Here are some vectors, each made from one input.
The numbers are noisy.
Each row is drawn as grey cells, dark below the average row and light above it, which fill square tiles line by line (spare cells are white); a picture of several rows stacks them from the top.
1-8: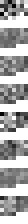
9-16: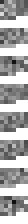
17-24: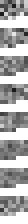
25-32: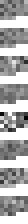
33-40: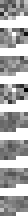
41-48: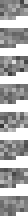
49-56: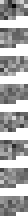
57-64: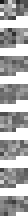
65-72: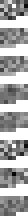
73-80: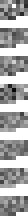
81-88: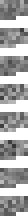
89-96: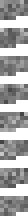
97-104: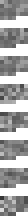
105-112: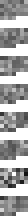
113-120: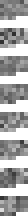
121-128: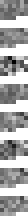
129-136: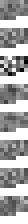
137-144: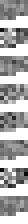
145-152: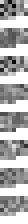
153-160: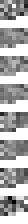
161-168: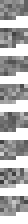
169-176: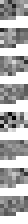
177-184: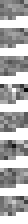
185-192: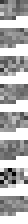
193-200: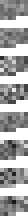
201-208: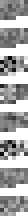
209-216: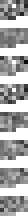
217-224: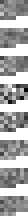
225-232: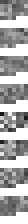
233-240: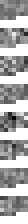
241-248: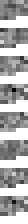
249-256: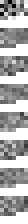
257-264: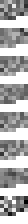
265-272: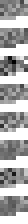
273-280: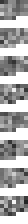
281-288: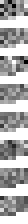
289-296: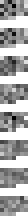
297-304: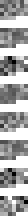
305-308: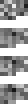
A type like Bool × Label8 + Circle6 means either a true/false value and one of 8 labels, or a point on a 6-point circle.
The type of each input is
Line9.
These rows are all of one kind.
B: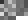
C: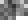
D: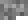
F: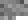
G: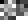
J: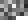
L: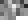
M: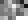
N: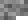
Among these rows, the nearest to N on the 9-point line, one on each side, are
B and J.
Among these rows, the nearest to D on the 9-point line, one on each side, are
C and F.
